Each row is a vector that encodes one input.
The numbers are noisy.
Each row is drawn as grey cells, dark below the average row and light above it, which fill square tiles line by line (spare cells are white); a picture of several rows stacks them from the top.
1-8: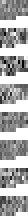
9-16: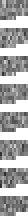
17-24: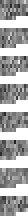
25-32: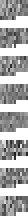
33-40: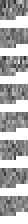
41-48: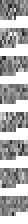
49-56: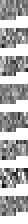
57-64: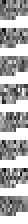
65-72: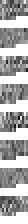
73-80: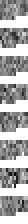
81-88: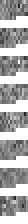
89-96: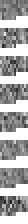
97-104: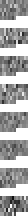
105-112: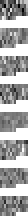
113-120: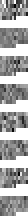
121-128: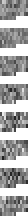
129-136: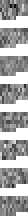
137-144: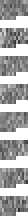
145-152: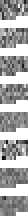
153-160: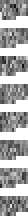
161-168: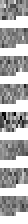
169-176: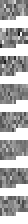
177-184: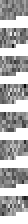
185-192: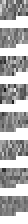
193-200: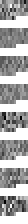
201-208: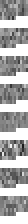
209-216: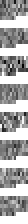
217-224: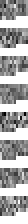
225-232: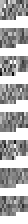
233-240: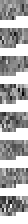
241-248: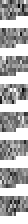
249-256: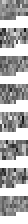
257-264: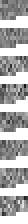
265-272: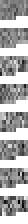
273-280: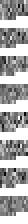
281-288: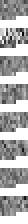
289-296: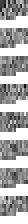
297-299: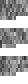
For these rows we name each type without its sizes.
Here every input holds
three true/false values.
